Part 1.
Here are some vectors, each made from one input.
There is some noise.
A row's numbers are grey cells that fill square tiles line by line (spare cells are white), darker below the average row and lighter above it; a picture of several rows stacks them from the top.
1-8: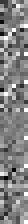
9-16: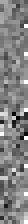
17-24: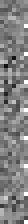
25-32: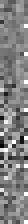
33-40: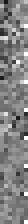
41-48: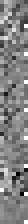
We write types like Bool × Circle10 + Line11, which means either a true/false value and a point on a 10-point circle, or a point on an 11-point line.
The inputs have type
Tree8.
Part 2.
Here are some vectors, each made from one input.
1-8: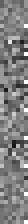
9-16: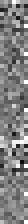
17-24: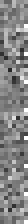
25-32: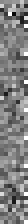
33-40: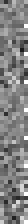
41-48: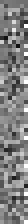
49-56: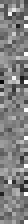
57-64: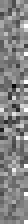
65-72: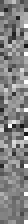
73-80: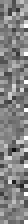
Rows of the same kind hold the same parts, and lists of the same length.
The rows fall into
2 kinds.
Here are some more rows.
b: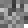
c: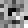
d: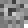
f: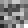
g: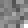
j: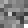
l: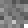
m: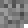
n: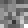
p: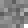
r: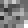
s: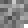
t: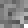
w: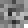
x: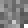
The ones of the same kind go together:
b, c, d, g, j, l, m, n, p, s, t, w, x
f, r

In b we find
a node of an 11-node tree.
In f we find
a fixed value.
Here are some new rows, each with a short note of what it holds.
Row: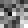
a fixed value
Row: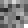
a fixed value
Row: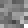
a node of an 11-node tree
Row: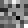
a fixed value
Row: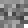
a node of an 11-node tree
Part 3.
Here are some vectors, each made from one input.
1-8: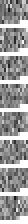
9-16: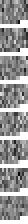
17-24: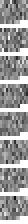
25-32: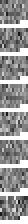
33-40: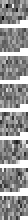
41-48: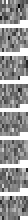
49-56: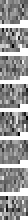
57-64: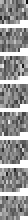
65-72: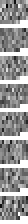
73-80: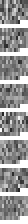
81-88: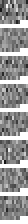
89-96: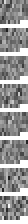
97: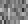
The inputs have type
Circle17.
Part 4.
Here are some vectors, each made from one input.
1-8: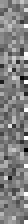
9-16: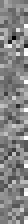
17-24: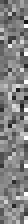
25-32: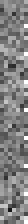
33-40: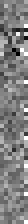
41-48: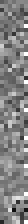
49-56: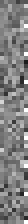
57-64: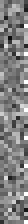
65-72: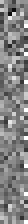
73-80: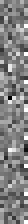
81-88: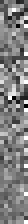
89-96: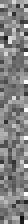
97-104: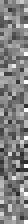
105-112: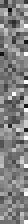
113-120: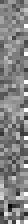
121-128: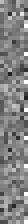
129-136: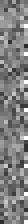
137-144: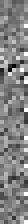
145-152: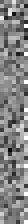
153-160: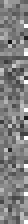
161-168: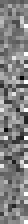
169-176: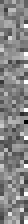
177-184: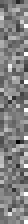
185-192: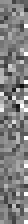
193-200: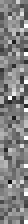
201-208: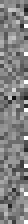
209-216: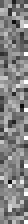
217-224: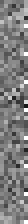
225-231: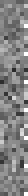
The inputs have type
Tree16.
